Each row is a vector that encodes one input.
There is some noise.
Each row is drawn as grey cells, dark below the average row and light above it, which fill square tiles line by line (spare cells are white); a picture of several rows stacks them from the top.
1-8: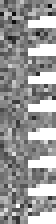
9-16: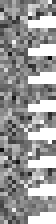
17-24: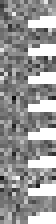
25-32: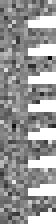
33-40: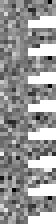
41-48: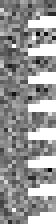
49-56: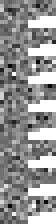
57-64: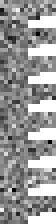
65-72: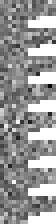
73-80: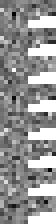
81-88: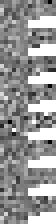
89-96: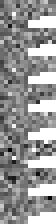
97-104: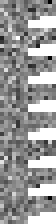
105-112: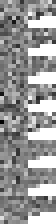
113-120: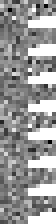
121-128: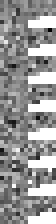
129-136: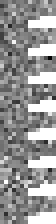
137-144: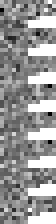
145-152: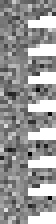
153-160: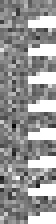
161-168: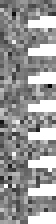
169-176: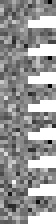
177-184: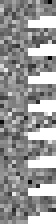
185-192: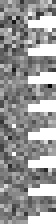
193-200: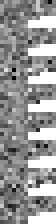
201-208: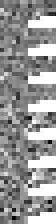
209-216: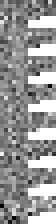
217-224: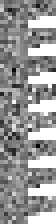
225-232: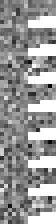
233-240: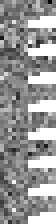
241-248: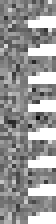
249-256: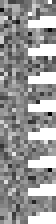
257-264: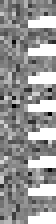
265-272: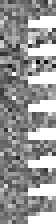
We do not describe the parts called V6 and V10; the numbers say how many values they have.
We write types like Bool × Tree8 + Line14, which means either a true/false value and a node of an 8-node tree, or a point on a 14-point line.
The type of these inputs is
(List2(Bool × V6) + Tree11) × V10.
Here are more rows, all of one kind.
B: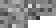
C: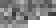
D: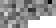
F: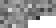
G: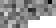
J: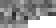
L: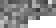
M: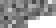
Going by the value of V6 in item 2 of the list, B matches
L and M.
